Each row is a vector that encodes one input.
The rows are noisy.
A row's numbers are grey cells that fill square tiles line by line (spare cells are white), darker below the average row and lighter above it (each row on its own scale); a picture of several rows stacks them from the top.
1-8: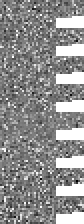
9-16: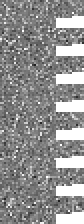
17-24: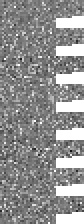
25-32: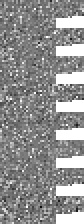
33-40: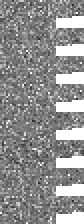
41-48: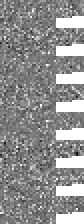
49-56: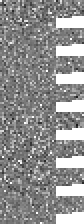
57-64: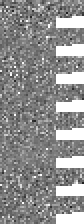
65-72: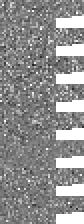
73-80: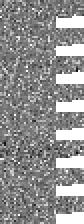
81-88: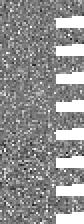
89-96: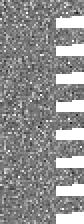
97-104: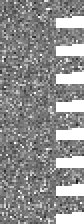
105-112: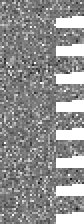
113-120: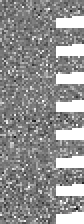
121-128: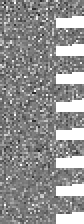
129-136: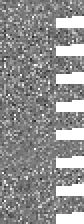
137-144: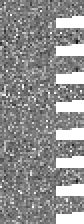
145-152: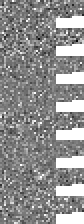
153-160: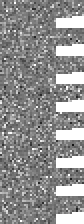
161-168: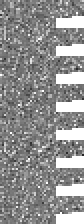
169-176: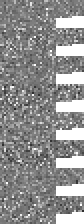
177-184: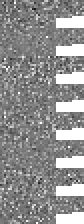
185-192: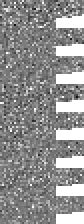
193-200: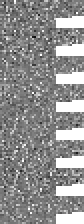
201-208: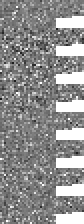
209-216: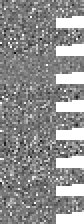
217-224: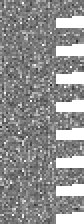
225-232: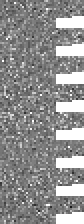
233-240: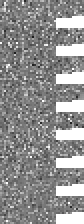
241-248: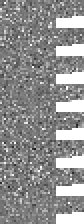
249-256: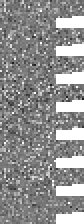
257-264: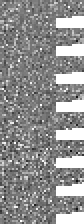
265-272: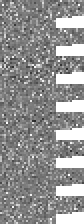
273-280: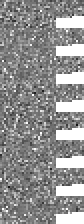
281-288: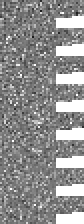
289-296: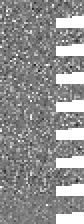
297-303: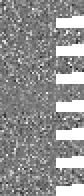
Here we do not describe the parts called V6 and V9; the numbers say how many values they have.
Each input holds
either a point on a 10-point line, or a node of a 10-node tree, or a true/false value, a value of V6 and a value of V9.
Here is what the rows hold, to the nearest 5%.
About 35% of them hold a point on a 10-point line. About 25% of them hold a node of a 10-node tree. The rest hold a true/false value, a value of V6 and a value of V9.
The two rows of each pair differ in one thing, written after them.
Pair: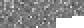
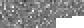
the value of V9
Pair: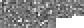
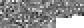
the true/false value
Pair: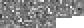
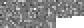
the true/false value
